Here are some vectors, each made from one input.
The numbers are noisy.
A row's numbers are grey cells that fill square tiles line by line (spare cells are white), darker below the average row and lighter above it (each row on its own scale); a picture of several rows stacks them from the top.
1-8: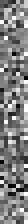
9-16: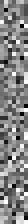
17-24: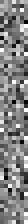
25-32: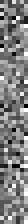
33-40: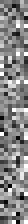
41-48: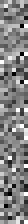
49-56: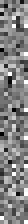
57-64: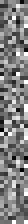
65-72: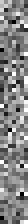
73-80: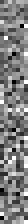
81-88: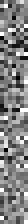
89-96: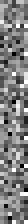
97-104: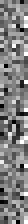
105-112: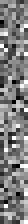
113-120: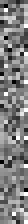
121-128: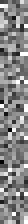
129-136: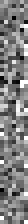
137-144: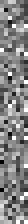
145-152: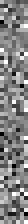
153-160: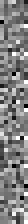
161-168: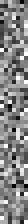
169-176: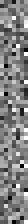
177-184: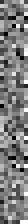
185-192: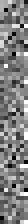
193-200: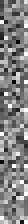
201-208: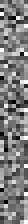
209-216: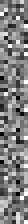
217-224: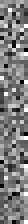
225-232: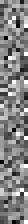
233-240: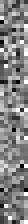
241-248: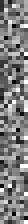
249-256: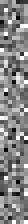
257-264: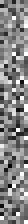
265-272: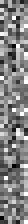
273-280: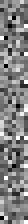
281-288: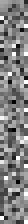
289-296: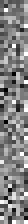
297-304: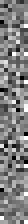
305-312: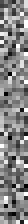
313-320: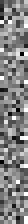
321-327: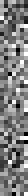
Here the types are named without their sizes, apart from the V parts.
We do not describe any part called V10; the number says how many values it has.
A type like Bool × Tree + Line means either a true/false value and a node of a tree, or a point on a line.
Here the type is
List(Bool × V10).
